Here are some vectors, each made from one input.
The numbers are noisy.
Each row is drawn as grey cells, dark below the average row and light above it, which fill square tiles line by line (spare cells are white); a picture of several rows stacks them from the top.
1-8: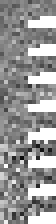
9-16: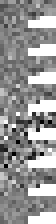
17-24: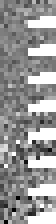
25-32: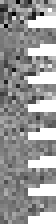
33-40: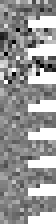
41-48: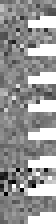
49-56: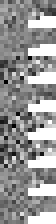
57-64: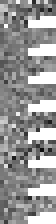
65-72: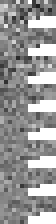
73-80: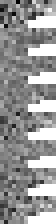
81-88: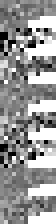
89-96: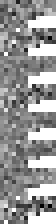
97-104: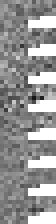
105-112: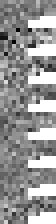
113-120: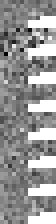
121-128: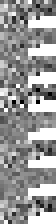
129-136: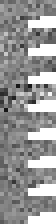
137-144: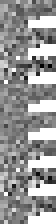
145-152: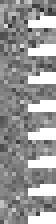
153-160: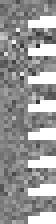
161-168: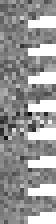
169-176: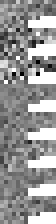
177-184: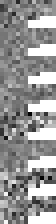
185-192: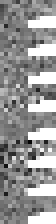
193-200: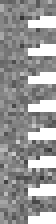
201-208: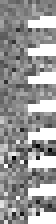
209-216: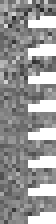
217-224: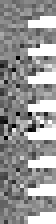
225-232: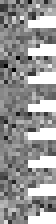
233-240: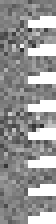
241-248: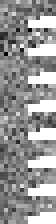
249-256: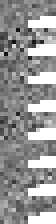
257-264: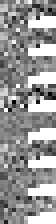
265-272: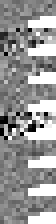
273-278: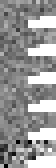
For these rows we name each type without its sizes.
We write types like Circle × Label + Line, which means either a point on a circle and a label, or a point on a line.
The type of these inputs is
Circle × (Circle × Label + Unit).
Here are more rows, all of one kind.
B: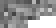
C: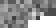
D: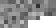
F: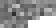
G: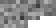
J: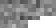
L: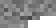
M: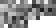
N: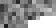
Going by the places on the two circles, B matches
G and J.
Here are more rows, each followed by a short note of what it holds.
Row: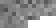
a point on each of two circles and a label
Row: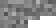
a point on a circle
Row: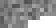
a point on a circle
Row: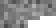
a point on each of two circles and a label
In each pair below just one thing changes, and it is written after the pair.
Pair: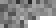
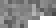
the label
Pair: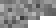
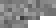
the label
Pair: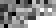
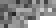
the label
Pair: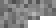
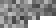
the place on one of the two circles
